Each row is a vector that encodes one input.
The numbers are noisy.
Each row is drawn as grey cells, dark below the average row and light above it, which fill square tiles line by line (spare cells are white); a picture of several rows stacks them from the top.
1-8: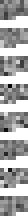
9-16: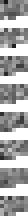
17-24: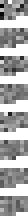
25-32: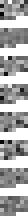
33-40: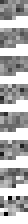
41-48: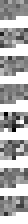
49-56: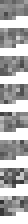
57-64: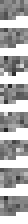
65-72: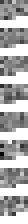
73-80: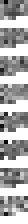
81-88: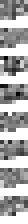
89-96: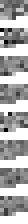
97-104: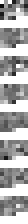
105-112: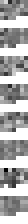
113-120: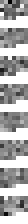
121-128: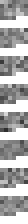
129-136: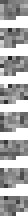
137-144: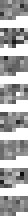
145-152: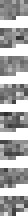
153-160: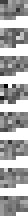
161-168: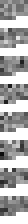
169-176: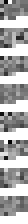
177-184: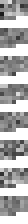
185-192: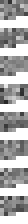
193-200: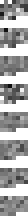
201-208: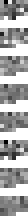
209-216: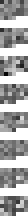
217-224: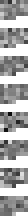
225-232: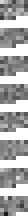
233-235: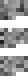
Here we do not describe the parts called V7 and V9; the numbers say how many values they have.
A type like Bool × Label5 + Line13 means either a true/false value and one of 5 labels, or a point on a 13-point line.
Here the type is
(Line5 + V7) × V9 + List3(Circle6).
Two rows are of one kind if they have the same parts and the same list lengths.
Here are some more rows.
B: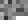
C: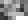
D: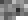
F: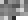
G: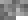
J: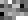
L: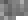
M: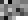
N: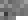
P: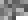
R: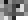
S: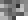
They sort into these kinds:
B, J, P
C
D, F, R, S
G, N
L
M

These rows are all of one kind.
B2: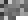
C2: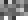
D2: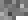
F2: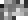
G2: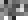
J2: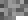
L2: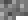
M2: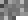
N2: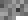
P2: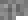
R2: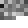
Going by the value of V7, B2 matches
G2, M2, N2 and R2.
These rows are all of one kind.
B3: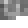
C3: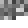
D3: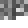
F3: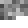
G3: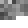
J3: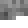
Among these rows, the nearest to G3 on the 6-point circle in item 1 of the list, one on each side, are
F3 and J3.
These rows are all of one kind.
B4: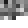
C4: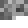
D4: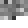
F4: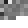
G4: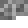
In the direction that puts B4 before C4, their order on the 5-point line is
G4, D4, B4, F4, C4.
